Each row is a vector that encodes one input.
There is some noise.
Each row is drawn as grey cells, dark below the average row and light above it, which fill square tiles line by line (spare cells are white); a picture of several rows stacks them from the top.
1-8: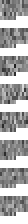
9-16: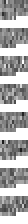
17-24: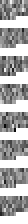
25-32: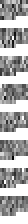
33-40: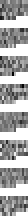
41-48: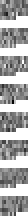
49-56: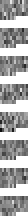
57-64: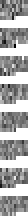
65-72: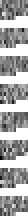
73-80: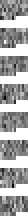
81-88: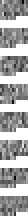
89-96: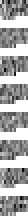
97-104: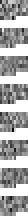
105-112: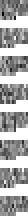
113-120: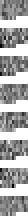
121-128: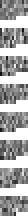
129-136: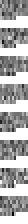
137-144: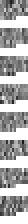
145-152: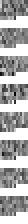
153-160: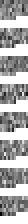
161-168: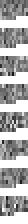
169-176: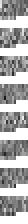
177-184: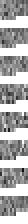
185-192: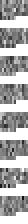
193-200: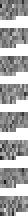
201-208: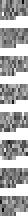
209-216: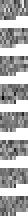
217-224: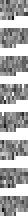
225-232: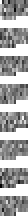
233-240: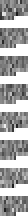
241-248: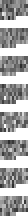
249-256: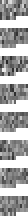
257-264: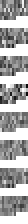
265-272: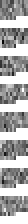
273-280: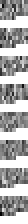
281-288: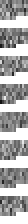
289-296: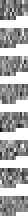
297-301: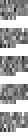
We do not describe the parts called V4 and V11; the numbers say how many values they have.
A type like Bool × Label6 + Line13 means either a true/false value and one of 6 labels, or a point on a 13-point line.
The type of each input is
Circle8 × (Circle8 × V4 + Label9) + V11.
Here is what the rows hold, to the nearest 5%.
About 60% of them hold a point on an 8-point circle, together with either a point on an 8-point circle and a value of V4, or one of 9 labels. The rest hold a value of V11.
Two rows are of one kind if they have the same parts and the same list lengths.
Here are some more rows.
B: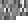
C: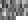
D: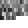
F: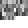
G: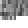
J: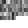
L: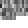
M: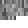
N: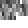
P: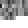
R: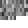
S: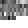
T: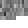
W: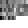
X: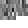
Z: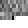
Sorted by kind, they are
B, C, D, F, J, S, W, Z
G, X
L, M, N, P, R, T

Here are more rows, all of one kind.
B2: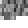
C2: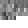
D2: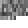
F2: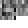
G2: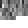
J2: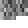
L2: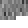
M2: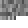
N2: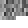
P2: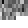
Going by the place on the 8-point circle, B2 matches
F2, J2, L2 and N2.
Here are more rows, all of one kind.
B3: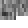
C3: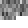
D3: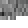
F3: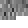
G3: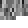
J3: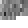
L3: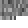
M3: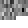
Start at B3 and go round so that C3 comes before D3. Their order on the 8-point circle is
B3, C3, L3, D3, G3, M3, J3, F3.
